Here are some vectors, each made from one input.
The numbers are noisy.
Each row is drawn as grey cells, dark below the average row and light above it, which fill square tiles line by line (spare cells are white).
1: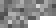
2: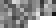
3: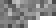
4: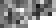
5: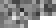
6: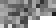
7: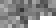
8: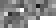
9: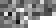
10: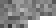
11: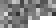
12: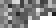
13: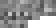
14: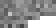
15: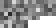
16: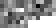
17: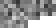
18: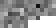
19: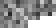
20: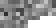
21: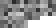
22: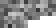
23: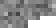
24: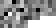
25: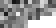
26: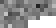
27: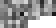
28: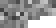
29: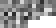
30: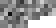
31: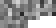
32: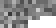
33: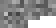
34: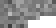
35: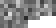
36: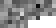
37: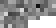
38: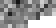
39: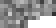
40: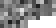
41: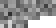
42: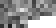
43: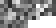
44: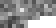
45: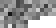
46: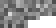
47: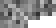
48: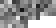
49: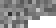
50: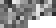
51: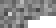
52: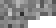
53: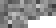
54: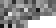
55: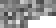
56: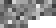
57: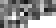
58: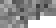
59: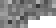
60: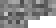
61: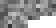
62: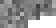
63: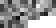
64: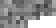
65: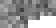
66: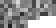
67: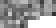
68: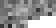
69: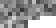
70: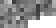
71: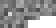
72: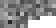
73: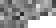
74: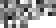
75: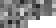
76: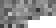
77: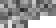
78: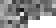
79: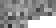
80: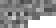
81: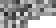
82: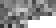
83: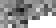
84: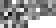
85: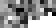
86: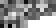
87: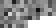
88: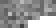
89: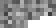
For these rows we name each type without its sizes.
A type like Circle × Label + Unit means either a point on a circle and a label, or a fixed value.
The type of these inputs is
Bool × List(Line).
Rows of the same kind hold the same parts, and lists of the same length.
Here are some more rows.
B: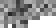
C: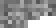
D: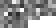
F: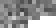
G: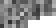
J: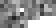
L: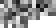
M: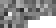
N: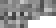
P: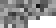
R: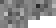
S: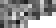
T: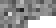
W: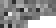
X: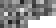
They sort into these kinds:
B
C, F, S
D, G, J, L, M, N, P, R, T, W, X

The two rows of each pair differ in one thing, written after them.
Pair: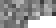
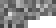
the place on the line in item 1 of the list
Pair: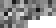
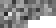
the place on the line in item 2 of the list
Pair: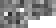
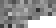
the true/false value
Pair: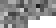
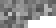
the true/false value
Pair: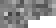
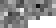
the place on the line in item 1 of the list
